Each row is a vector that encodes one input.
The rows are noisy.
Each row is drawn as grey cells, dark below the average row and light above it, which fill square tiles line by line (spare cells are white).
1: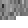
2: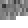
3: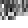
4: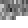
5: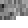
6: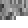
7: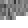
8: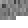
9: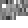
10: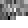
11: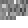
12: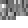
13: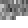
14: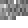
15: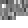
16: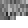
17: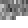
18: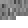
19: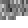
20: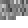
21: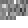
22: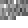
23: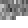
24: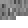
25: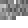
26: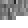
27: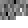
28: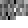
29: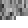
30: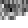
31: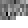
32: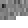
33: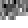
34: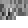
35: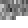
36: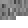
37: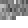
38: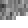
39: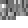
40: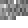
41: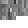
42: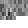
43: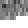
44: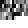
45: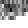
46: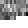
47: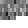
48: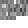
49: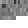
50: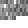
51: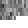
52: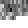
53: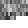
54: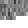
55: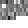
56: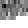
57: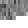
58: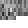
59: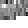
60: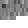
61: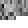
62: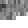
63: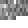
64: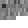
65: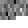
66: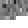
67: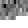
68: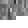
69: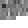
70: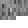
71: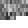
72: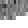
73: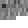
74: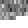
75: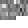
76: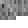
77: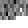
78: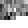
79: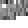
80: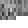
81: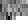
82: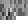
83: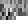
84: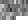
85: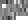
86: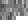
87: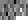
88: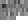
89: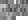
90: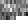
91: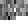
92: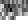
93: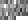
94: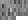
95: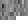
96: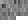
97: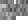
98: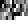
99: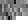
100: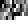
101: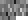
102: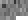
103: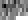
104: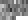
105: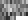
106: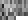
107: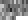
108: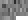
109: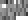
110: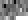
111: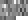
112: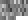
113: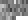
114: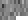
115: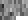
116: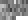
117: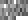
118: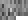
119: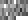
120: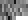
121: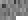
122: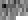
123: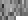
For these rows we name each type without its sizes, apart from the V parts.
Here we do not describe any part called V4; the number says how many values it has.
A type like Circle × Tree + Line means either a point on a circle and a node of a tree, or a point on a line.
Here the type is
List(Bool × V4).
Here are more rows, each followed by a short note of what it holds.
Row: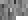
a list of two items
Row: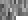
a list of two items
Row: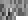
a list of two items
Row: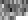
a list of one item
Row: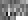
a list of two items
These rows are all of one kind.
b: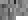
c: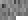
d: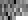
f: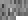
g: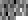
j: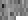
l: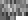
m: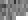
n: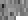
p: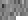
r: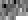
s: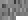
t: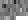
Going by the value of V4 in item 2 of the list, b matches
f, p, s and t.
